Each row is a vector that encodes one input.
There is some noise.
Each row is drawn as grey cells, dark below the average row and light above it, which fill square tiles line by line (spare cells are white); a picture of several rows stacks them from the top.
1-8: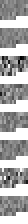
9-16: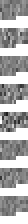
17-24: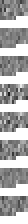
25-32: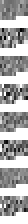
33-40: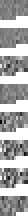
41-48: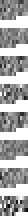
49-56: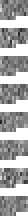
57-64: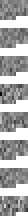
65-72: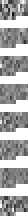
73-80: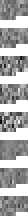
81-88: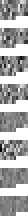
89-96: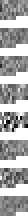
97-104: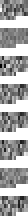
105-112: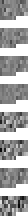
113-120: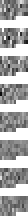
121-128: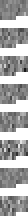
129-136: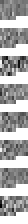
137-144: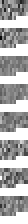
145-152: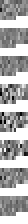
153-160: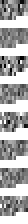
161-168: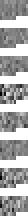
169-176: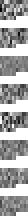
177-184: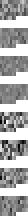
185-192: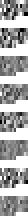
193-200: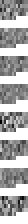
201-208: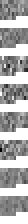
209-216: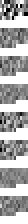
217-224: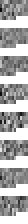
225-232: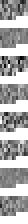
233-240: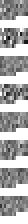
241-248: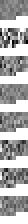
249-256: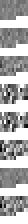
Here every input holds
a true/false value, together with either a point on an 11-point circle, or one of 7 labels.
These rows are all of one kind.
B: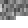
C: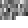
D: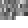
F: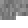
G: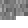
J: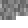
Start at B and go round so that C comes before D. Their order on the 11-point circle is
B, J, F, C, G, D.
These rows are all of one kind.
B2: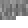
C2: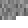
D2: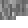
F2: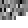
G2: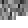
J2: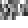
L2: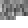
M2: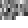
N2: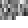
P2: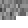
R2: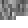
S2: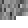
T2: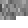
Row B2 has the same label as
D2, J2, L2 and R2.
